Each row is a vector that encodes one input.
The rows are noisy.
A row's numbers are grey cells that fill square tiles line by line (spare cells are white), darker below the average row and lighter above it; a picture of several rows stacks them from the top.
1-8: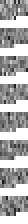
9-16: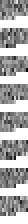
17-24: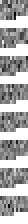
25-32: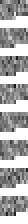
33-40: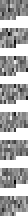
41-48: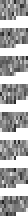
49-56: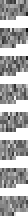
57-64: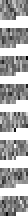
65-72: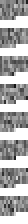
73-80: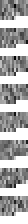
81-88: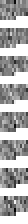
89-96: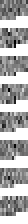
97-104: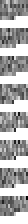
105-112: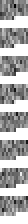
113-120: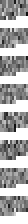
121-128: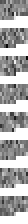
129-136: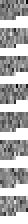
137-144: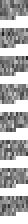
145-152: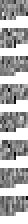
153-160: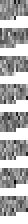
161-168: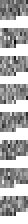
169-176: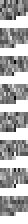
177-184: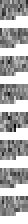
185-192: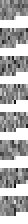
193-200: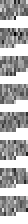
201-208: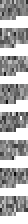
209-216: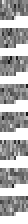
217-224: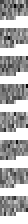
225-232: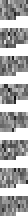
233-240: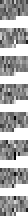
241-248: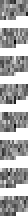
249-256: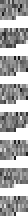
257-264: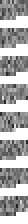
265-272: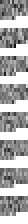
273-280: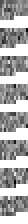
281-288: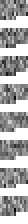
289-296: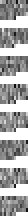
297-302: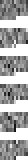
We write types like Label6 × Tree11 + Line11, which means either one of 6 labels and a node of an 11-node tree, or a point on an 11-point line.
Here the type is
Bool × Circle8 + (Line7 + Line9) × Line9.
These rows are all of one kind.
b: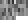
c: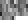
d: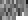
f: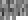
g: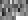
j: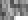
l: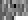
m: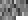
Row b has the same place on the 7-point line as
d and m.
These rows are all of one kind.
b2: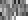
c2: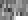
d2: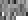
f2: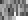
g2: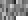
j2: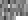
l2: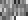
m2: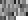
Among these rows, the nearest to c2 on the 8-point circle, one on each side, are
f2 and j2.
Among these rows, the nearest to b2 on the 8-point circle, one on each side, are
f2 and l2.
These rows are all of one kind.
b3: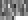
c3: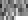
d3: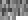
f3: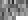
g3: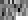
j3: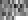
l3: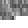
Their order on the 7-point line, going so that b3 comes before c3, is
l3, b3, c3, j3, g3, f3, d3.
